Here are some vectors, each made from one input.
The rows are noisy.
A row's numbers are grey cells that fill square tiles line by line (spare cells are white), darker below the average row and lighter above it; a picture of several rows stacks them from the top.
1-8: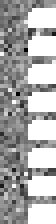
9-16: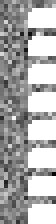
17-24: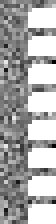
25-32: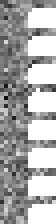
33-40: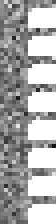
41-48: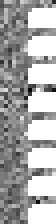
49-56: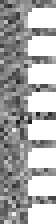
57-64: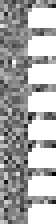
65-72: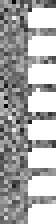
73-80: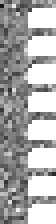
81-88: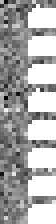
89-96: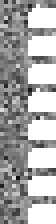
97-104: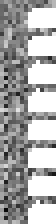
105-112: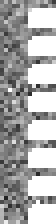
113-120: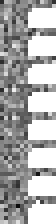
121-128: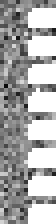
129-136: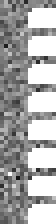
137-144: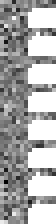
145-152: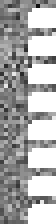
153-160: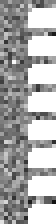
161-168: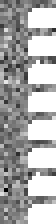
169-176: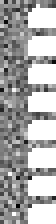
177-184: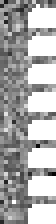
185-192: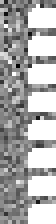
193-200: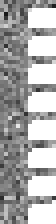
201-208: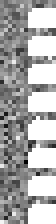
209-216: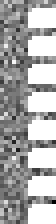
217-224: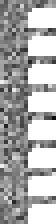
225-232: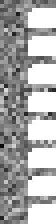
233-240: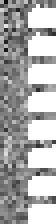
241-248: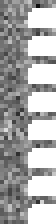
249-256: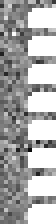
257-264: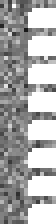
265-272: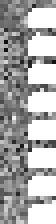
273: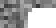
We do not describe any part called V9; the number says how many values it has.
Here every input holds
a point on a 6-point line, together with either one of 6 labels, or a true/false value and a value of V9.
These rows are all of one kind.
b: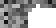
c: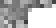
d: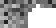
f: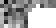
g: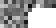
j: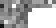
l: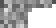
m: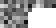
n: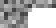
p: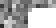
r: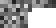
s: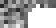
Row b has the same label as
d, f and s.
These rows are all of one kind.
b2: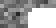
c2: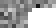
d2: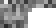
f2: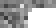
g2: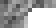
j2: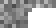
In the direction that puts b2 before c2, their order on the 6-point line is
d2, b2, j2, f2, c2, g2.
